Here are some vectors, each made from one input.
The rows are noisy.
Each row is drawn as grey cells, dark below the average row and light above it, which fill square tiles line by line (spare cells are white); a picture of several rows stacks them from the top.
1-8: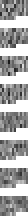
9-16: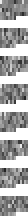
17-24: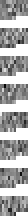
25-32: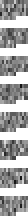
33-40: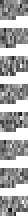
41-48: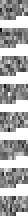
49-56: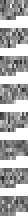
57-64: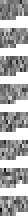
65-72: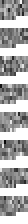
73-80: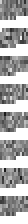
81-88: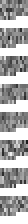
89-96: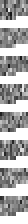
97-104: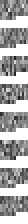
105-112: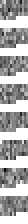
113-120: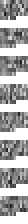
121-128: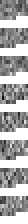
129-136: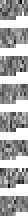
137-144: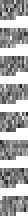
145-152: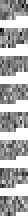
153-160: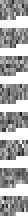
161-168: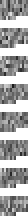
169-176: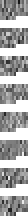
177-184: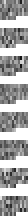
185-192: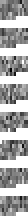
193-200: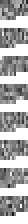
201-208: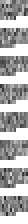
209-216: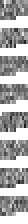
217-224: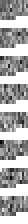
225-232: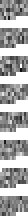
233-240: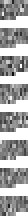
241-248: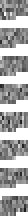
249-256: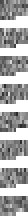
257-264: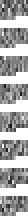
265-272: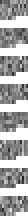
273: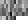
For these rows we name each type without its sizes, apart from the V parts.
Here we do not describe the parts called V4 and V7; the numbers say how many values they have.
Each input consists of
a value of V7, together with either a point on a line, or a true/false value and a value of V4.
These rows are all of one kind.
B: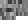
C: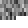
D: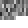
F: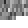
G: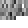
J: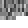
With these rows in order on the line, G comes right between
C and F.
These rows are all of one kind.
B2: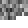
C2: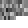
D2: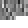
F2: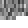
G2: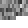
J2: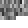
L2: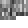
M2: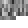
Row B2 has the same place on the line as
F2 and M2.
